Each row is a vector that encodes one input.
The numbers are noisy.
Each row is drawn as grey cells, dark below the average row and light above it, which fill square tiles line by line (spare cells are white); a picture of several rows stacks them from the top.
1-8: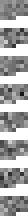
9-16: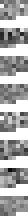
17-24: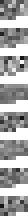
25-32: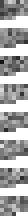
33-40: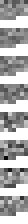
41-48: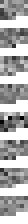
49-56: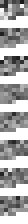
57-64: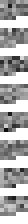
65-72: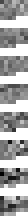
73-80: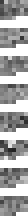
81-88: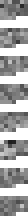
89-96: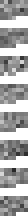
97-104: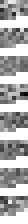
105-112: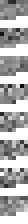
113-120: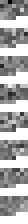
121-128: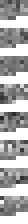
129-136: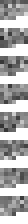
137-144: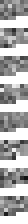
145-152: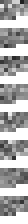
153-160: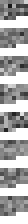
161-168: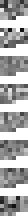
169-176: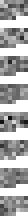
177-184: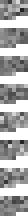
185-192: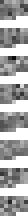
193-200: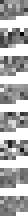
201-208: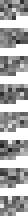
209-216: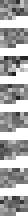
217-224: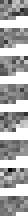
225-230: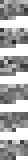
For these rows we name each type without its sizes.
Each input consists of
either a point on a line, or four true/false values.
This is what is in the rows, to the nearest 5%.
About 15% of them hold a point on a line. The rest hold four true/false values.
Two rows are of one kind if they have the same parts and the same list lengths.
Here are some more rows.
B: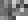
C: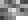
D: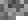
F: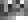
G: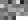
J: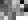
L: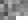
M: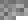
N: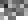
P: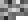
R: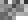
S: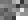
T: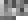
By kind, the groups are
B, D, F, G, L, M, N, R, S, T
C, J, P

